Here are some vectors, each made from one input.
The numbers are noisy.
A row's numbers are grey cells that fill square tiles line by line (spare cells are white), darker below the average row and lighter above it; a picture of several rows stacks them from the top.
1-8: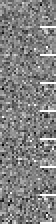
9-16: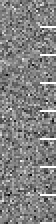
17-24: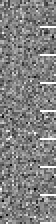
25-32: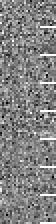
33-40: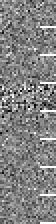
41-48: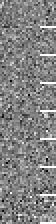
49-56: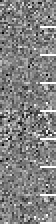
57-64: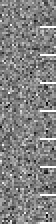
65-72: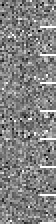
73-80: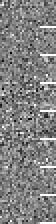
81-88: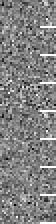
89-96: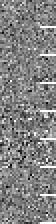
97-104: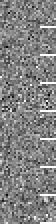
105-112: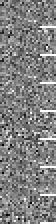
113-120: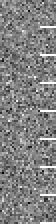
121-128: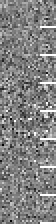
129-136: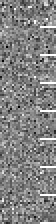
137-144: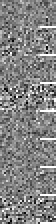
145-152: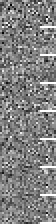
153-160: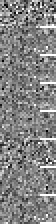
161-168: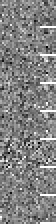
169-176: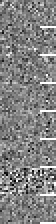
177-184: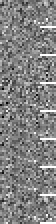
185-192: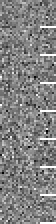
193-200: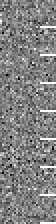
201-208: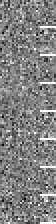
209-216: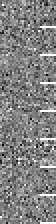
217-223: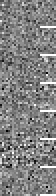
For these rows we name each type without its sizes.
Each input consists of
a list of points on a line.
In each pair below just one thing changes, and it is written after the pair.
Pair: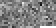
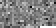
the place on the line in item 2 of the list
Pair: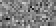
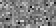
the place on the line in item 2 of the list
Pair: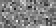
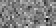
the place on the line in item 2 of the list
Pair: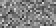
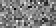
the place on the line in item 1 of the list
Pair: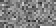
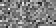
the place on the line in item 1 of the list
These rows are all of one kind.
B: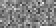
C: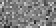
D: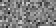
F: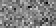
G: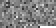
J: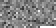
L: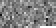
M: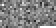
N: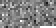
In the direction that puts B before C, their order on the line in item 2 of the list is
B, L, C, G, N, M, D, J, F.
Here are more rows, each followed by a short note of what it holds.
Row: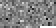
a list of two items
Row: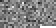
a list of two items
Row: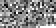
the empty list
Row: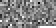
a list of two items
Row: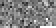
a list of one item
